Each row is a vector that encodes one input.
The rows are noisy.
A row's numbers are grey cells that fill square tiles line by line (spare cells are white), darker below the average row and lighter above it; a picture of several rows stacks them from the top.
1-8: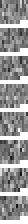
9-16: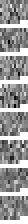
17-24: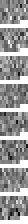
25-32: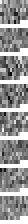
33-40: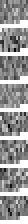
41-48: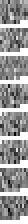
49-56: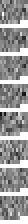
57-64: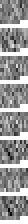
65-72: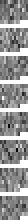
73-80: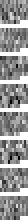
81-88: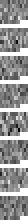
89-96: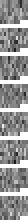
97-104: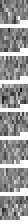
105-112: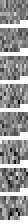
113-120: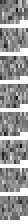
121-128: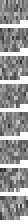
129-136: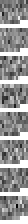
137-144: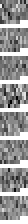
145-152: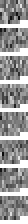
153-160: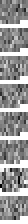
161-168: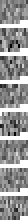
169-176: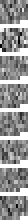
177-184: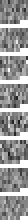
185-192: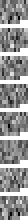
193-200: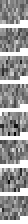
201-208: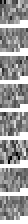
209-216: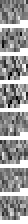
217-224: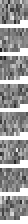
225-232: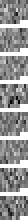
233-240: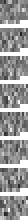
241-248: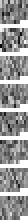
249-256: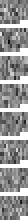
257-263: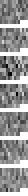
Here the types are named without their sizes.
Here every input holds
a list of points on a line.
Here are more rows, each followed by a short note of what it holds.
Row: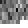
a list of two items
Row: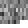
a list of one item
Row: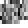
the empty list
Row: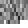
a list of one item
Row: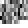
the empty list
